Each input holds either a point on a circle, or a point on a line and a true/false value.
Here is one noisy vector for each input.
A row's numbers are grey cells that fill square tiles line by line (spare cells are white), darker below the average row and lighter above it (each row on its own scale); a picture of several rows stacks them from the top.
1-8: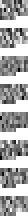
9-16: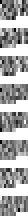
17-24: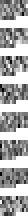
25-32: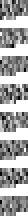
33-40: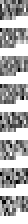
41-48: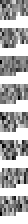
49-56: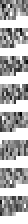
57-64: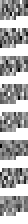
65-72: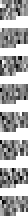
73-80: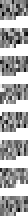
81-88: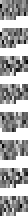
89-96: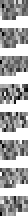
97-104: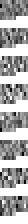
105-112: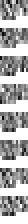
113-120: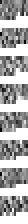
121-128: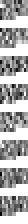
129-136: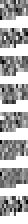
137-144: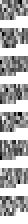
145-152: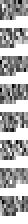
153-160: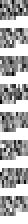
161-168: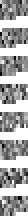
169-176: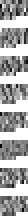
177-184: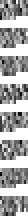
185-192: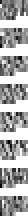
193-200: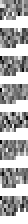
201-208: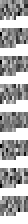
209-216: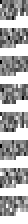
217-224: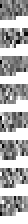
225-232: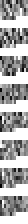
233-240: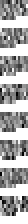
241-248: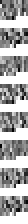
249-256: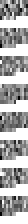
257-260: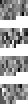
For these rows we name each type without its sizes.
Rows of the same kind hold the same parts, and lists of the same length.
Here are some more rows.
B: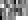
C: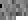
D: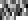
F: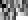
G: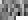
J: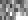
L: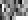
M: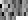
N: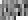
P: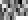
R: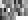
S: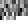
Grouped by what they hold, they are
B, C, D, G, L, M, N, P, R, S
F, J

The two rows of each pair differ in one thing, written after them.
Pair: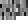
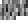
the true/false value
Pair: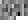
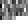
the true/false value
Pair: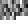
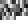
the place on the line
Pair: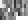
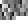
the true/false value
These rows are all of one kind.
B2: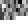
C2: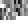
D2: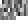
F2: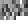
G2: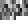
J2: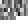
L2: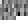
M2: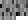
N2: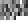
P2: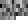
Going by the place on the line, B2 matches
F2 and N2.
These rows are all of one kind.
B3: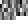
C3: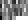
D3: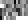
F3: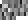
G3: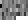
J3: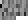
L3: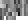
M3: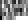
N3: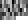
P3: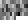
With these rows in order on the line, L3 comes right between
D3 and M3.
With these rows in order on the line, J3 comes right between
C3 and G3.
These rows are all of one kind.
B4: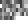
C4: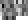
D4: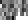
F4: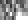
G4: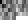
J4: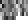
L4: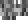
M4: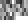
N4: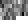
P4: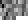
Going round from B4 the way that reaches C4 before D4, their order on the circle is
B4, J4, C4, D4, L4, N4, P4, G4, F4, M4.
